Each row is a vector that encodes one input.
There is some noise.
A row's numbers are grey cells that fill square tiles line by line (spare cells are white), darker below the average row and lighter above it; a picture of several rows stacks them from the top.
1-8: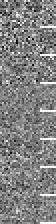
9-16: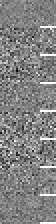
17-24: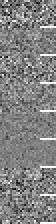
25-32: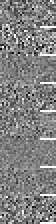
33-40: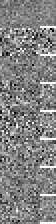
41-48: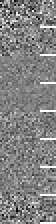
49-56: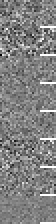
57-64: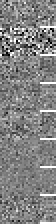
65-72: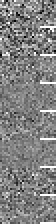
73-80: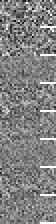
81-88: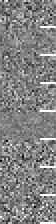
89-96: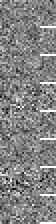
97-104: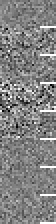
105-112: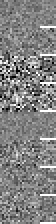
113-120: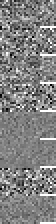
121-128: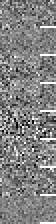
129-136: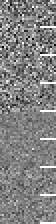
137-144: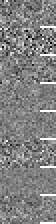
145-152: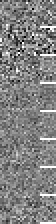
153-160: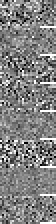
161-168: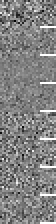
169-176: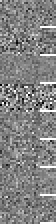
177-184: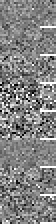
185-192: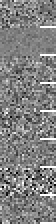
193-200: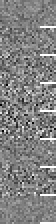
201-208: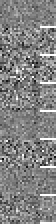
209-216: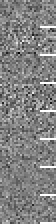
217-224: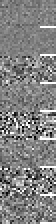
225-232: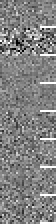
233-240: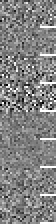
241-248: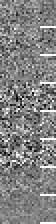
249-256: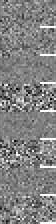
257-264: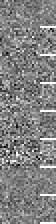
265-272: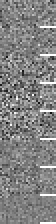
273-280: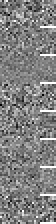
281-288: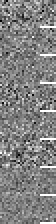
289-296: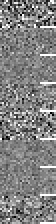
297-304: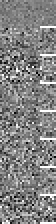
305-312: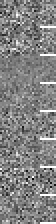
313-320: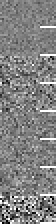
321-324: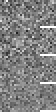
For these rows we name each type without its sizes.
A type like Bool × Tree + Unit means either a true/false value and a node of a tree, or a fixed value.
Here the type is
(Circle × (Circle + Unit) × Tree + Label) × Line.
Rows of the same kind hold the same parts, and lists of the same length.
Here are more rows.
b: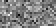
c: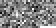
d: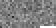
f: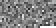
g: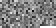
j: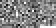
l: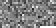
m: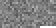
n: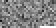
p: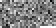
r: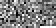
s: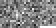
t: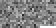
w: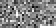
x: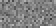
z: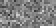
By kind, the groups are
b, c, d, f, j
g, l, m, p, r, s, w, x, z
n, t

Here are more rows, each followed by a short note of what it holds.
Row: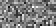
a label and a point on a line
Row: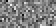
a label and a point on a line
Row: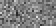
a point on a circle, a point on a line and a node of a tree
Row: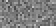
a point on a circle, a point on a line and a node of a tree
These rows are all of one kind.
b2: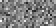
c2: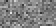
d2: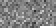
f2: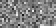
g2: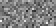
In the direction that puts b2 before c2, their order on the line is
b2, f2, c2, d2, g2.
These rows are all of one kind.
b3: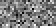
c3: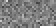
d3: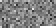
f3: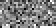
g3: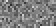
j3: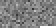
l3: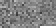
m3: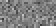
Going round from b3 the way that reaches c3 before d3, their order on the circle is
b3, j3, l3, c3, g3, m3, f3, d3.
